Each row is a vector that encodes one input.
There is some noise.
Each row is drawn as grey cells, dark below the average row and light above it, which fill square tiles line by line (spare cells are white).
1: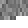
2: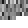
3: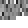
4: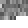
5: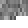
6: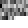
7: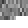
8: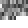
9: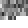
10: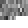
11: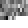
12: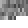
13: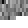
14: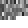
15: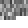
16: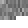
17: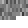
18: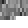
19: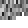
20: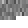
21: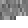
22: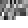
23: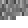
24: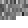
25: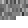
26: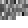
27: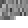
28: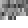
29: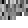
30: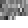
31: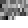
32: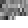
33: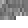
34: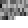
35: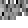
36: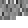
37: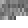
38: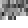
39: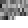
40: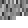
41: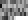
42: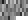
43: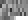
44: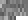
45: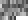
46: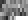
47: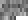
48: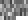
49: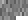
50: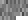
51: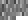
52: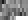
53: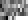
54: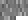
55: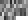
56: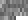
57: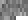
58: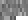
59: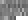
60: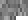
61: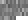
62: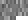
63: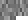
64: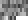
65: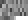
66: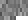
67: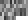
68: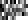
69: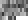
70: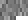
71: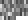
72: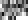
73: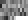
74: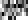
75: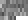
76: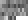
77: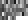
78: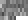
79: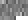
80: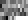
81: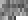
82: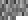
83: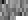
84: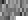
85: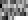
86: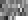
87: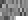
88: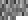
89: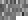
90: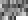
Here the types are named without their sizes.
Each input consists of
either a point on a circle and a true/false value, or a fixed value, or a node of a tree.
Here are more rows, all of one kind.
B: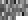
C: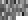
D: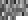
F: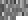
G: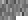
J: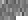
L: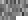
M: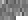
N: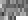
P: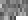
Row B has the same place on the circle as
C, G, J and M.
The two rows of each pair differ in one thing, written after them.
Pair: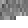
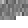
the true/false value
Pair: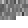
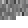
the place on the circle
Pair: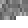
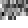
the true/false value
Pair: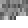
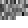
the true/false value
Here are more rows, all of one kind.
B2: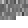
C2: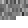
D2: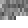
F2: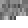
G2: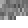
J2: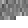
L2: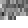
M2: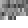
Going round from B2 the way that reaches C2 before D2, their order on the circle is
B2, F2, M2, C2, G2, L2, D2, J2.
